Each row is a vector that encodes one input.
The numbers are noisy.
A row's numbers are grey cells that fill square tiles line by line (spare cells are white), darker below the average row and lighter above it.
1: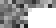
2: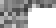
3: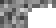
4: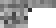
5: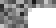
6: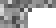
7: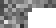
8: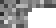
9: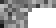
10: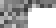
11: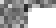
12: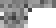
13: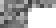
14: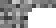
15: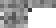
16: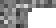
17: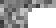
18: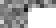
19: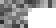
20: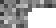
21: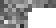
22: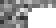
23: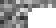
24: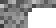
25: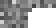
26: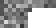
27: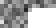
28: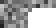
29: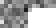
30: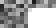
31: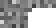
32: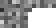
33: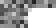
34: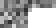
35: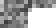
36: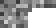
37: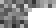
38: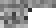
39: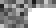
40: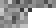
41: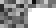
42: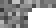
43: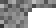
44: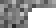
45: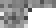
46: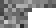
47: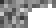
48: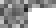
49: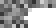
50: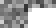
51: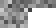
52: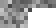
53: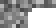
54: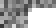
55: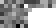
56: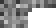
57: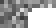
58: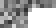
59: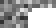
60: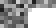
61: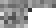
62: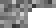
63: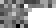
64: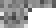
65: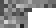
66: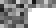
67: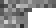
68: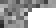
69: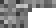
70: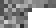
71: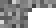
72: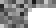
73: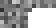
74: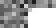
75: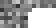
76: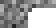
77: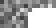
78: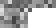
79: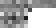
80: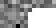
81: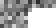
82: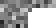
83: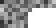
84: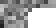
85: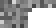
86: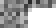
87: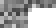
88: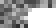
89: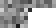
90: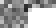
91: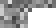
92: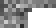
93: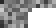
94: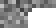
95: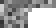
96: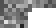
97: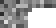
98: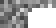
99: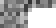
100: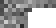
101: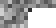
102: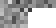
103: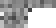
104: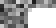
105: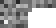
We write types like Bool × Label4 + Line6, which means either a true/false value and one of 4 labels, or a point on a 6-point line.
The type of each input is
Label6 × (Label9 + Line7).
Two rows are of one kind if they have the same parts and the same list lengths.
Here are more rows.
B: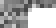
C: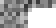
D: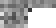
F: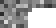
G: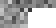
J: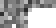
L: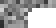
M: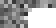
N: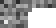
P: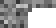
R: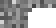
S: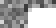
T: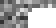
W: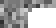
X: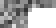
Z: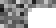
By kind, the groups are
B, C, F, G, J, L, M, N, P, W, X
D, R, S, T, Z

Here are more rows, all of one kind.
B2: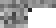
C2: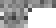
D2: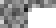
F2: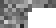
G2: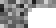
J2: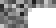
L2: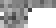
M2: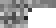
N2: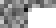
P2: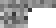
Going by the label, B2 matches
C2, L2, M2 and P2.
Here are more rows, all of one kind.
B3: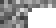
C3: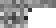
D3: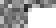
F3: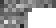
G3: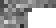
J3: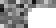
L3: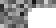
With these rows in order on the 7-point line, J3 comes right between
B3 and G3.
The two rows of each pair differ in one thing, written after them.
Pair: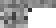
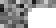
the label
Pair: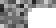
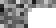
the place on the 7-point line
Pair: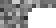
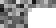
the label
